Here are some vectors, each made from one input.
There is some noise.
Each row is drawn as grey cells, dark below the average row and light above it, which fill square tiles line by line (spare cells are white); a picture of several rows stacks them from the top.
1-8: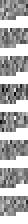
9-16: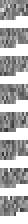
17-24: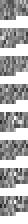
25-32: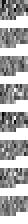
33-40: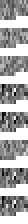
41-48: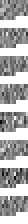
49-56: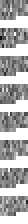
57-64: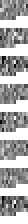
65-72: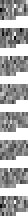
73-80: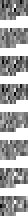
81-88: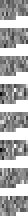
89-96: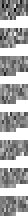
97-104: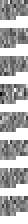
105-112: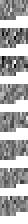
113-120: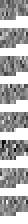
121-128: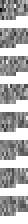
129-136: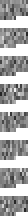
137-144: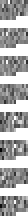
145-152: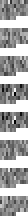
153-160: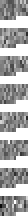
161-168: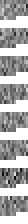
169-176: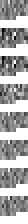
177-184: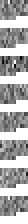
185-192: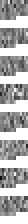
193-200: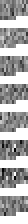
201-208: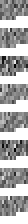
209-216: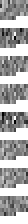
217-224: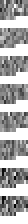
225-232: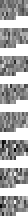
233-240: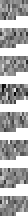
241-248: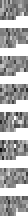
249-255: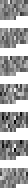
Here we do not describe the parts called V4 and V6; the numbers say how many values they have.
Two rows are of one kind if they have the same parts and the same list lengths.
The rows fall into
4 kinds.
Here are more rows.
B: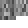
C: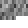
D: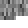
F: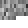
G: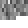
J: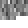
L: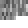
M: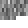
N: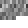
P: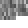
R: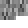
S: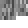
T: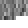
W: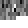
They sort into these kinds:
B, D, L, P, R, S, T
C, F, N
G, J, M
W

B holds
a node of a 9-node tree and a value of V6.
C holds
a node of a 7-node tree and a value of V4.
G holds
a value of V6.
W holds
three true/false values.
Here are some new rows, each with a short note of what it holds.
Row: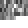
three true/false values
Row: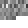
a node of a 7-node tree and a value of V4
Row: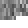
a node of a 9-node tree and a value of V6
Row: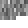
a value of V6
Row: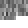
a node of a 9-node tree and a value of V6
